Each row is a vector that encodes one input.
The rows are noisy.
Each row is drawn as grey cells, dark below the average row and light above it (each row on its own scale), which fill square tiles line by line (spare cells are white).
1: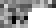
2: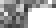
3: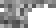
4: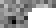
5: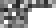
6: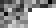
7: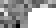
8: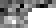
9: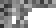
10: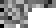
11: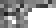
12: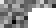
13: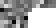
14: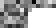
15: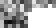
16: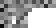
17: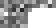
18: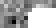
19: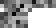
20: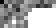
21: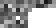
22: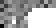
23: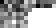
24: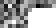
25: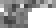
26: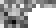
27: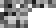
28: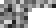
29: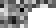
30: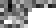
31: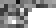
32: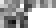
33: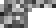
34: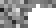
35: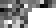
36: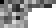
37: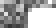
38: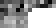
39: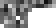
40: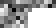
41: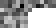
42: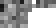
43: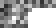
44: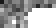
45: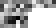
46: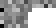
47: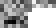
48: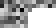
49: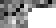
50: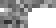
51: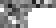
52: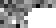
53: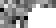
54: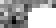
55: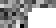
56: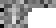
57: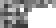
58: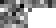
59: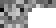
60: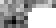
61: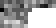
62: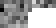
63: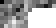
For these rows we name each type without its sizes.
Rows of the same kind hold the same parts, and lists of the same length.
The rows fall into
2 kinds.
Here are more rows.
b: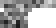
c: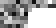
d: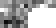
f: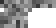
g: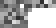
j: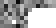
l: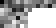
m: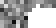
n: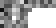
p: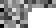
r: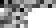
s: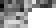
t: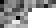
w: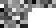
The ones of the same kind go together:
b, c, d, f, g, j, l, m, r, s, t
n, p, w

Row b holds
a node of a tree and four true/false values.
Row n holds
a node of a tree.
